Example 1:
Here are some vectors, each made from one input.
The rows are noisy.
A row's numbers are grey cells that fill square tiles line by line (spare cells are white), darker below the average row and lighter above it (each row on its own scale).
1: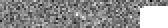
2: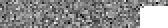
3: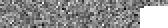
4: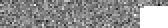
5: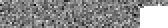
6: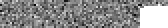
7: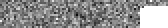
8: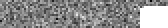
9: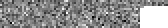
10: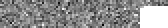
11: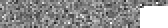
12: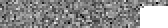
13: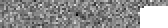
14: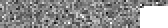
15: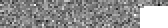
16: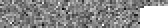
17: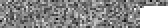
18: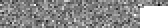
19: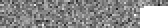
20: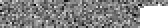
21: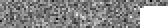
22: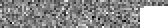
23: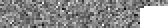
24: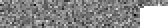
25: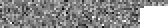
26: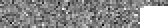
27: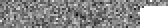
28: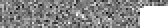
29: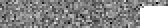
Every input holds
three true/false values.
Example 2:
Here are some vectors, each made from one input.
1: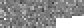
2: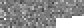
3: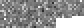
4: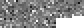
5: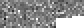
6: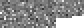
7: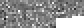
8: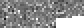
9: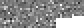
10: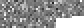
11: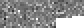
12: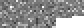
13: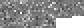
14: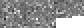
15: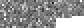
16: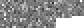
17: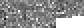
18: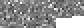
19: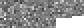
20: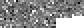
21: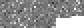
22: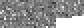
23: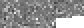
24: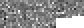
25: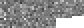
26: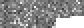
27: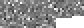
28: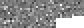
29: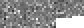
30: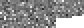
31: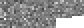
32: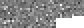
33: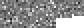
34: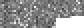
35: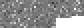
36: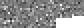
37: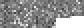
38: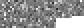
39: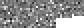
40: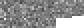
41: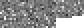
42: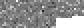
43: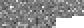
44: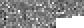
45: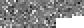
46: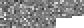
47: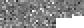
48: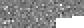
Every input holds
a point on a 9-point line.
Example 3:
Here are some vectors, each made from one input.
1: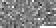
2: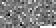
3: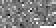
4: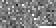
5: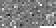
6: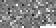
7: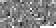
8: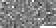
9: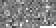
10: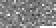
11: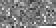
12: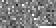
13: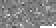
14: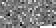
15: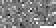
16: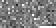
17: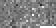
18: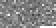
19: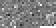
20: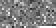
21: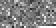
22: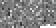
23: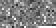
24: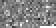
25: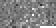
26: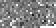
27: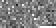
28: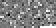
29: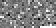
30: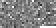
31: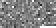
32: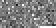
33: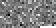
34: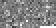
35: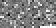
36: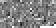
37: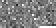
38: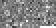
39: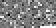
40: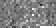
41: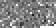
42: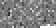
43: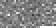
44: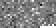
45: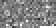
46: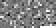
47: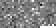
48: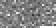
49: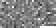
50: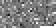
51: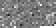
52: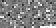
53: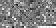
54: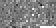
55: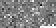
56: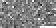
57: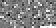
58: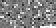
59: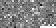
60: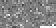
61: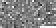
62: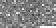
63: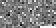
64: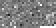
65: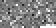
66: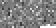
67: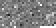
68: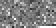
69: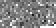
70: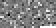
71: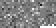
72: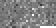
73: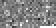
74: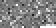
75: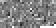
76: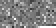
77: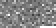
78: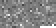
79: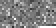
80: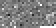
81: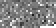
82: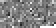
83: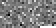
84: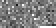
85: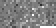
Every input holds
four true/false values.
